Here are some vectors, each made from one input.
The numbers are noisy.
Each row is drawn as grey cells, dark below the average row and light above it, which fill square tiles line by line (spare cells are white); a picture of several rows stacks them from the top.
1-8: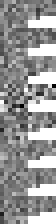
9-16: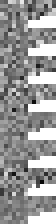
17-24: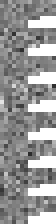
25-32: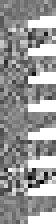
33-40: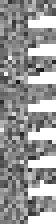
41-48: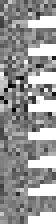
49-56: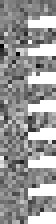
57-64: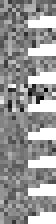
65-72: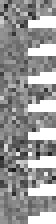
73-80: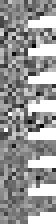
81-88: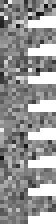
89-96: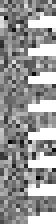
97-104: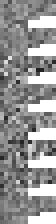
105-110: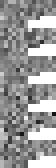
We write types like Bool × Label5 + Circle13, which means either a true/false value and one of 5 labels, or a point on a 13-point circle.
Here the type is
Circle6 × (Circle6 + Unit) × Line6.
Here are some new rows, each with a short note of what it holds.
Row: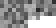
a point on a 6-point circle and a point on a 6-point line
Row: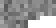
a point on a 6-point circle and a point on a 6-point line
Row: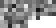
a point on each of two 6-point circles and a point on a 6-point line
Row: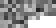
a point on a 6-point circle and a point on a 6-point line
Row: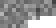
a point on a 6-point circle and a point on a 6-point line
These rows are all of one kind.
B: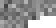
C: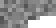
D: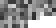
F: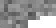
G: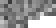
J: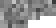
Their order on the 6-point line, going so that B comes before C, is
G, B, F, C, J, D.
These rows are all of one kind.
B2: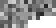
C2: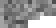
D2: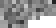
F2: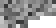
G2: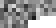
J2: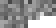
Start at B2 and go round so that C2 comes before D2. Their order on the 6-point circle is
B2, C2, J2, D2, F2, G2.
